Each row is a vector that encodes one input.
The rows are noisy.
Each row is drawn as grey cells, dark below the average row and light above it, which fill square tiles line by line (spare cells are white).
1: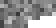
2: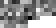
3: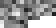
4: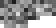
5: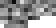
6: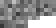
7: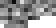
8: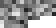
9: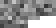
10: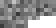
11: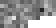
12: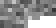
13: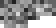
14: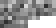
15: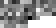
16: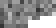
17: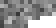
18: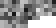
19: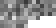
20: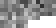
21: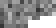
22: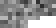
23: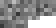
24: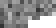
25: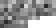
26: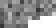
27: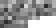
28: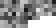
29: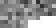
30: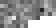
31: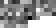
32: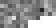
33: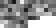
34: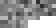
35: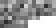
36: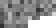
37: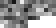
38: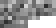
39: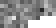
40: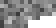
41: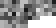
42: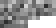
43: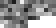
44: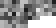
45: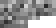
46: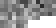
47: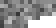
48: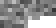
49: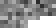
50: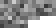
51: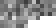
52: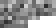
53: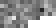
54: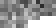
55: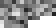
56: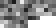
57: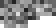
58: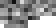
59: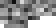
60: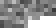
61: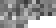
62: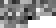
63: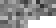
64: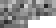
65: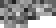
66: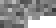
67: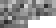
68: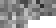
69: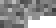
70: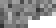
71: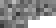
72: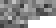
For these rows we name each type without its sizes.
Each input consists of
either a point on a line, or a node of a tree.
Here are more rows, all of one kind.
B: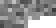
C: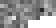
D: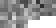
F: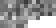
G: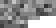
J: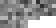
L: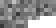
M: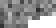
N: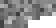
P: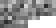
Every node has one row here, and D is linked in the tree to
F and J.
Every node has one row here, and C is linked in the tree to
N.
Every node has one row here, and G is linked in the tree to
L and P.
